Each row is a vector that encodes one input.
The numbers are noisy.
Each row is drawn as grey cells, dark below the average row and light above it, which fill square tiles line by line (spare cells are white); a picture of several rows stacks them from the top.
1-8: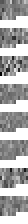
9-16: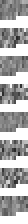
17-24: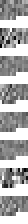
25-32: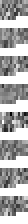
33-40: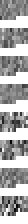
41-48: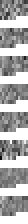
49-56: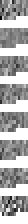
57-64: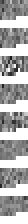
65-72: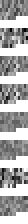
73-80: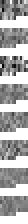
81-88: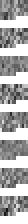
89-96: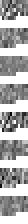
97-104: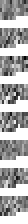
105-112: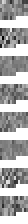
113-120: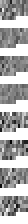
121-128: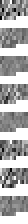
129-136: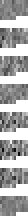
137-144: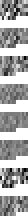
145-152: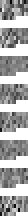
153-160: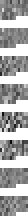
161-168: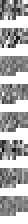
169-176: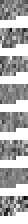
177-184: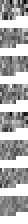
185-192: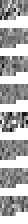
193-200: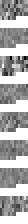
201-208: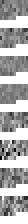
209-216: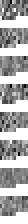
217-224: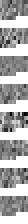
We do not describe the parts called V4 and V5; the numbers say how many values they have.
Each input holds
a true/false value and a value of V5, together with either a point on a 6-point line, or a value of V4.
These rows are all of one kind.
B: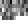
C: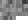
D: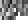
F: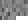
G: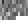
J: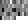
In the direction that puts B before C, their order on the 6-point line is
J, B, G, D, C, F.
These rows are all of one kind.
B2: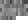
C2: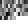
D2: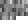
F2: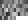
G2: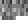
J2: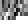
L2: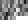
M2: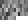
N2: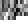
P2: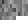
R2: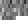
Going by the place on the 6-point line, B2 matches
F2, G2, M2 and N2.
